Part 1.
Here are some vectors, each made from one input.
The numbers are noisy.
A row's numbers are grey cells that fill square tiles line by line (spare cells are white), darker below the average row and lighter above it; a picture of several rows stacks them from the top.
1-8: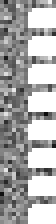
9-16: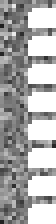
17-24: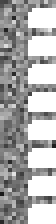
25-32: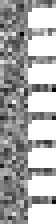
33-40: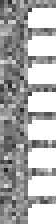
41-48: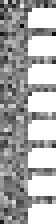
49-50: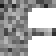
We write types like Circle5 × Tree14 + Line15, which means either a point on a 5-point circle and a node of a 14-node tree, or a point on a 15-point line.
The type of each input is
Line4 + Line5.
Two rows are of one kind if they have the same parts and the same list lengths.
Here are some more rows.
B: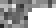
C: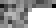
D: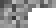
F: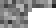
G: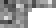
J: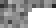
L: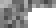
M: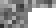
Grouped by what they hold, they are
B, L, M
C, D, F, G, J

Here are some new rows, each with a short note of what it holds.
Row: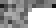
a point on a 5-point line
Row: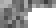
a point on a 4-point line
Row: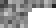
a point on a 5-point line
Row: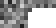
a point on a 5-point line
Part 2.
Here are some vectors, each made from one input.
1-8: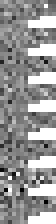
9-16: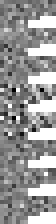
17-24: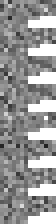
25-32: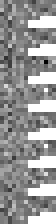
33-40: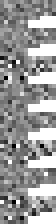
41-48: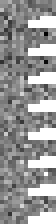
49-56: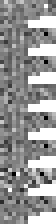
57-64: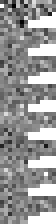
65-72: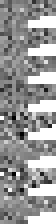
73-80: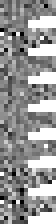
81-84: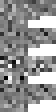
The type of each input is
Bool × Bool × Bool × Bool + Line5.
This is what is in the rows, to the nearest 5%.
About 15% of them hold a point on a 5-point line. The rest hold four true/false values.
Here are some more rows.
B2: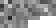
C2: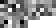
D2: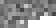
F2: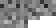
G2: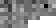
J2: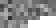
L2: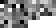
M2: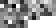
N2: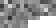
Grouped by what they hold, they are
B2, D2, F2, G2, J2, N2
C2, L2, M2

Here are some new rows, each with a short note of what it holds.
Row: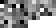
a point on a 5-point line
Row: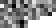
a point on a 5-point line
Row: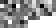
a point on a 5-point line
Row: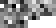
a point on a 5-point line
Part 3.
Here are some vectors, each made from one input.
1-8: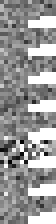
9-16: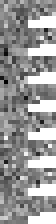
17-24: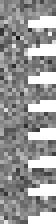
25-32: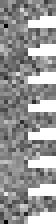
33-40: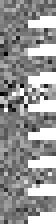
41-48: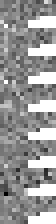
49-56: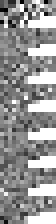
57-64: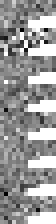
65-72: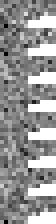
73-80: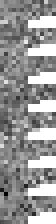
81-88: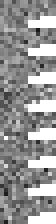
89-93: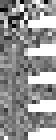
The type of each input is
Bool × Circle9 + Unit.
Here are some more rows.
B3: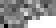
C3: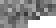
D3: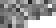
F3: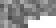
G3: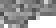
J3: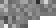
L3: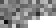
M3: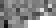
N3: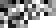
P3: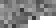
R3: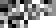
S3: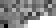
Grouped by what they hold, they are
B3, C3, D3, F3, G3, J3, L3, M3, P3, S3
N3, R3

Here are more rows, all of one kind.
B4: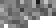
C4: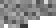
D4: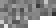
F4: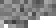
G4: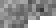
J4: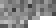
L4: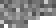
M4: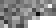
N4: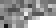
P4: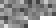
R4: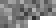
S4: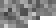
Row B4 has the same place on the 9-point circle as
C4, D4, M4 and P4.
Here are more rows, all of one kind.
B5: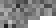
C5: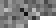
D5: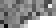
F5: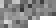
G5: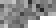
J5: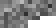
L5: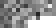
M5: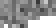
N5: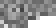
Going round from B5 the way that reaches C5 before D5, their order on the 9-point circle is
B5, F5, N5, M5, L5, G5, J5, C5, D5.
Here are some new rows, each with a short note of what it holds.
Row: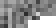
a point on a 9-point circle and a true/false value
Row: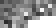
a point on a 9-point circle and a true/false value
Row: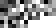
a fixed value
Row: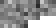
a point on a 9-point circle and a true/false value
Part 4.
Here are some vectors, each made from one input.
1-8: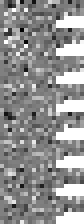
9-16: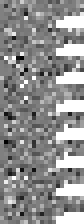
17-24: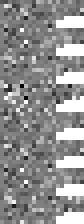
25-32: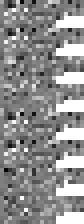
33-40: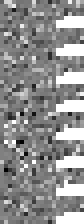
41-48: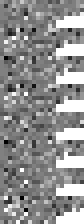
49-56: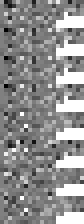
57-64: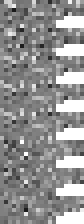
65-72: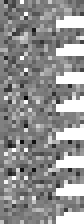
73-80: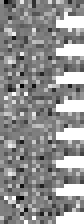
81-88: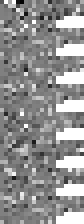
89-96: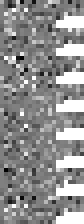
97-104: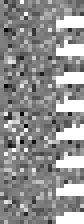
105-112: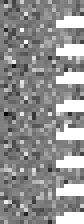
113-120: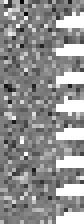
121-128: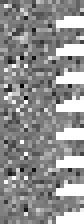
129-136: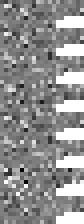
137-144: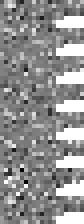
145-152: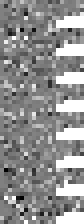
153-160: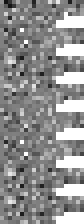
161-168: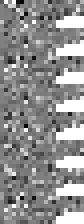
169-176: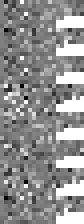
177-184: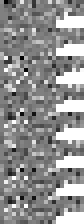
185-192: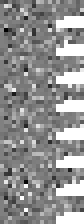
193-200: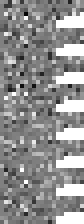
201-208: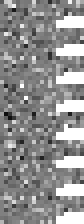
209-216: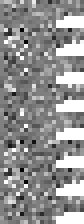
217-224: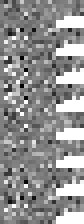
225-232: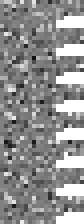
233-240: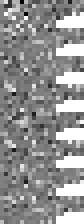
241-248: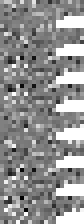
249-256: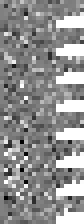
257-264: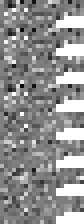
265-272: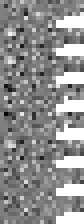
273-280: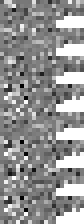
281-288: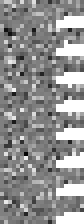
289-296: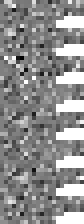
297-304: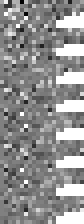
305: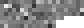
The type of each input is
Bool × Line7.
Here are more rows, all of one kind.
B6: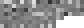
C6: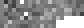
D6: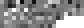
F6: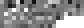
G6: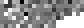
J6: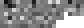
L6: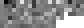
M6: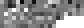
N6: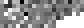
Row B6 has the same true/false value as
G6 and N6.
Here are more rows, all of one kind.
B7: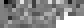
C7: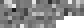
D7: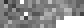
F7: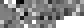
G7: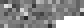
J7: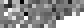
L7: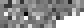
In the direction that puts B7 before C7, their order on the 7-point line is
J7, L7, B7, D7, C7, G7, F7.
